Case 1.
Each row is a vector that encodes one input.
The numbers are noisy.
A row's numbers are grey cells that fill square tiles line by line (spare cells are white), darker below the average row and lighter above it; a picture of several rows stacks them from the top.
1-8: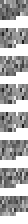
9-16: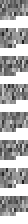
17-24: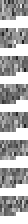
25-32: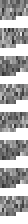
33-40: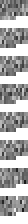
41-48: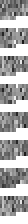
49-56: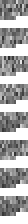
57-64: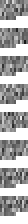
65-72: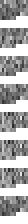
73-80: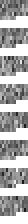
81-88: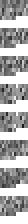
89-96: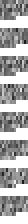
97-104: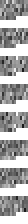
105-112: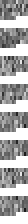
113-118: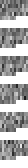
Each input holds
a point on an 8-point line.
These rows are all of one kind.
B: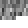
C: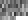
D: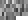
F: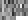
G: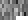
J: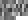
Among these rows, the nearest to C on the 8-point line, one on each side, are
B and J.
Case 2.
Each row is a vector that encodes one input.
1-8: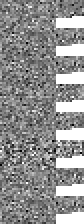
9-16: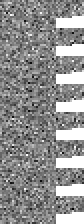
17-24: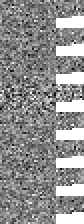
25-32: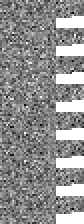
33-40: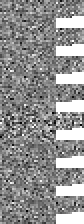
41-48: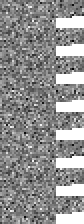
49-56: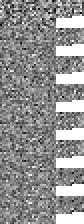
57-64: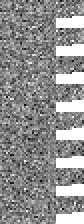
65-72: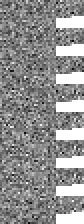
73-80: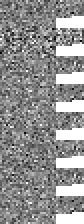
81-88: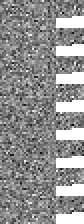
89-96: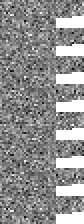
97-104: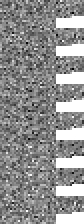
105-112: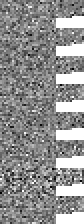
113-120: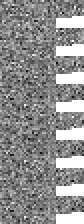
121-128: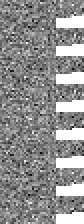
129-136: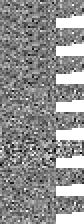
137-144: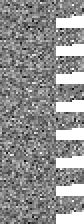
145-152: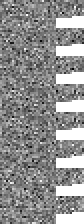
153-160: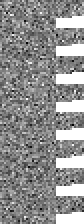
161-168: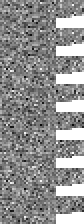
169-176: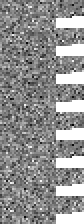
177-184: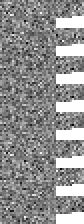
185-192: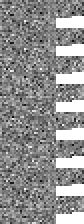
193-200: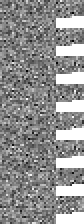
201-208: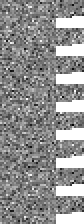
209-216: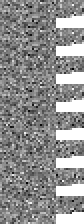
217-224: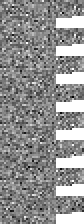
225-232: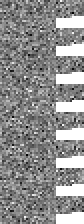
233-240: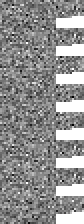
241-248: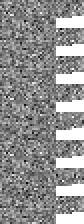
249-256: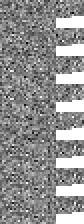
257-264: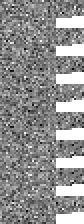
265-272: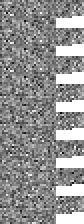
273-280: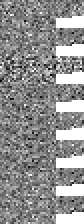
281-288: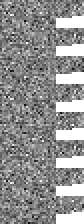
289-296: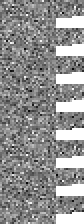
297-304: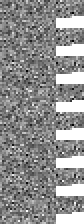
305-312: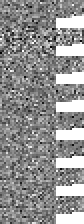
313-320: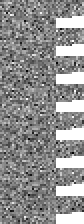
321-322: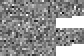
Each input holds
either a fixed value, or three true/false values.
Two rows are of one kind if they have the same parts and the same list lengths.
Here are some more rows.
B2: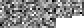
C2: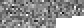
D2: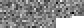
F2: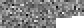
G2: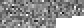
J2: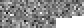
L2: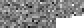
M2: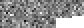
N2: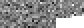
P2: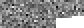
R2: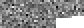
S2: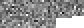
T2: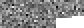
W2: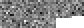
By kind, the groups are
B2
C2, D2, F2, G2, J2, L2, M2, N2, P2, R2, S2, T2, W2

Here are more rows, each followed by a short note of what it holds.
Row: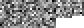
a fixed value
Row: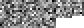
a fixed value
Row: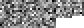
a fixed value
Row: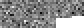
three true/false values
